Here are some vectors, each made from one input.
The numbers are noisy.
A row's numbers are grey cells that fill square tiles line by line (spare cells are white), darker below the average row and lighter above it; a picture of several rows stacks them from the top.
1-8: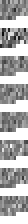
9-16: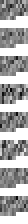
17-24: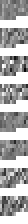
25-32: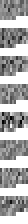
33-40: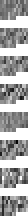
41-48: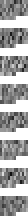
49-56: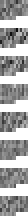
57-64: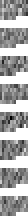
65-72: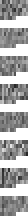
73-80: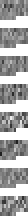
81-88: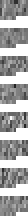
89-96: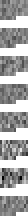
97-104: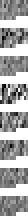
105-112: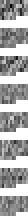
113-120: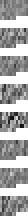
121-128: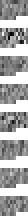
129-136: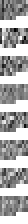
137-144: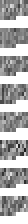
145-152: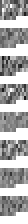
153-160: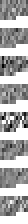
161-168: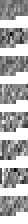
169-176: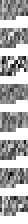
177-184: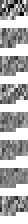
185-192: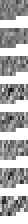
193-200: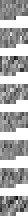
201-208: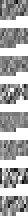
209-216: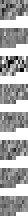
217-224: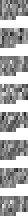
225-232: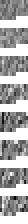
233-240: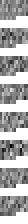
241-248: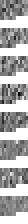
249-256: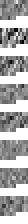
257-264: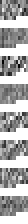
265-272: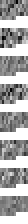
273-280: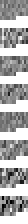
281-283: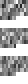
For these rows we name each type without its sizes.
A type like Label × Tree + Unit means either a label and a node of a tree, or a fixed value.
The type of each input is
Bool × Label × Line × Line.
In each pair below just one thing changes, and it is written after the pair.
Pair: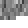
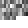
the place on one of the two lines
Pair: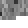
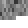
the place on one of the two lines
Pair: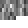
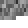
the label
